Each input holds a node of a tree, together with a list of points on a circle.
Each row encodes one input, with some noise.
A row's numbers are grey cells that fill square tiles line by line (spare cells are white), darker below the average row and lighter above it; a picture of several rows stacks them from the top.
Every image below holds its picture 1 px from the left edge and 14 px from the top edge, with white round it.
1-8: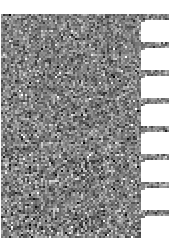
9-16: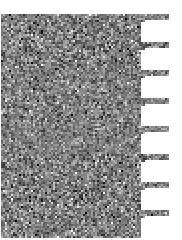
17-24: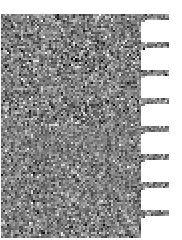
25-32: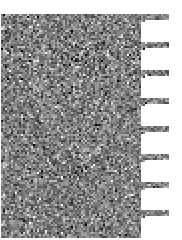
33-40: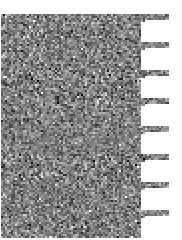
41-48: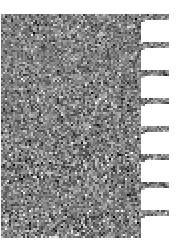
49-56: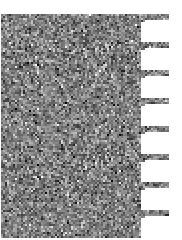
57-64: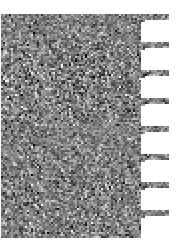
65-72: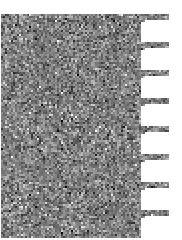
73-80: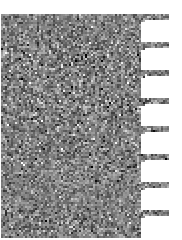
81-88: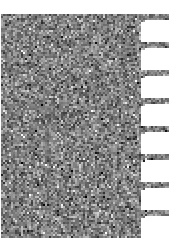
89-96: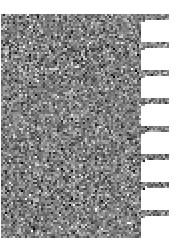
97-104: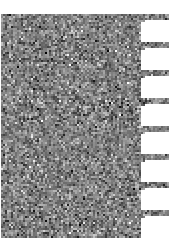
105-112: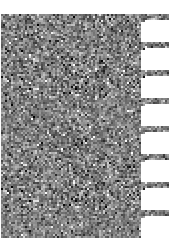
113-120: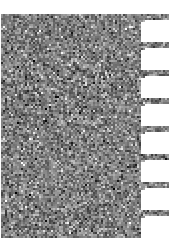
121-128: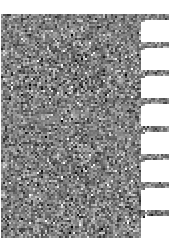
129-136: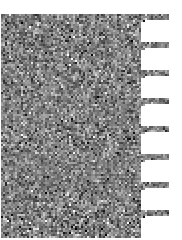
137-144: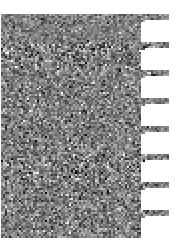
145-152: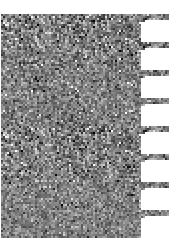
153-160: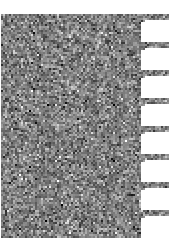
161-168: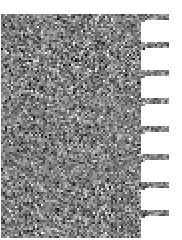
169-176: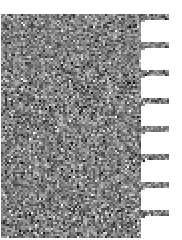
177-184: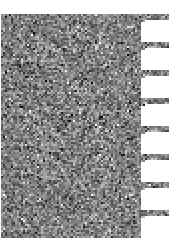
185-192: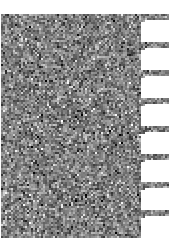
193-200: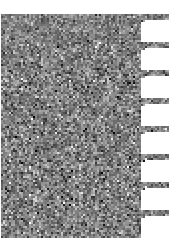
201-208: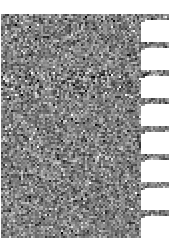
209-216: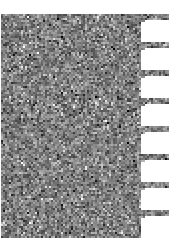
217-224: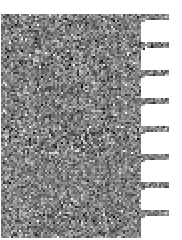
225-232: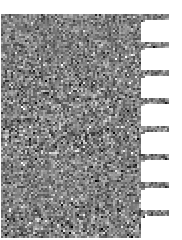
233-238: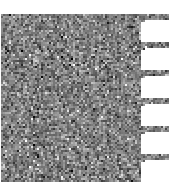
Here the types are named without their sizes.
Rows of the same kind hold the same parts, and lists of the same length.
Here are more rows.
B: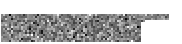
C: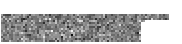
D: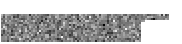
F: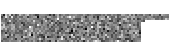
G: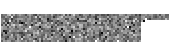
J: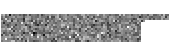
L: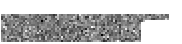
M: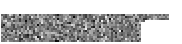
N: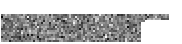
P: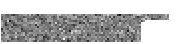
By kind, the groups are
B
C, D, J, M
F, L, N, P
G

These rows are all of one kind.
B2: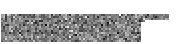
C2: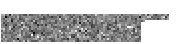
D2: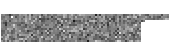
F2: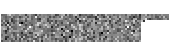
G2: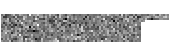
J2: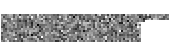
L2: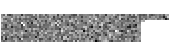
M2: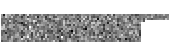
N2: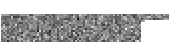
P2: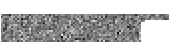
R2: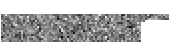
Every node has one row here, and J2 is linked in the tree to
R2.
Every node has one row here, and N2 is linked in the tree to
D2 and M2.
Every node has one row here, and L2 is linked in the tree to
P2 and R2.
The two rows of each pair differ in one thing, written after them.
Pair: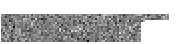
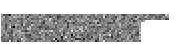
the node of the tree
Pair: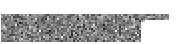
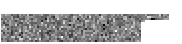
the place on the circle in item 1 of the list
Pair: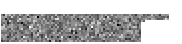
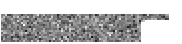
the node of the tree
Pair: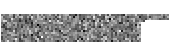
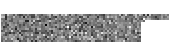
the node of the tree
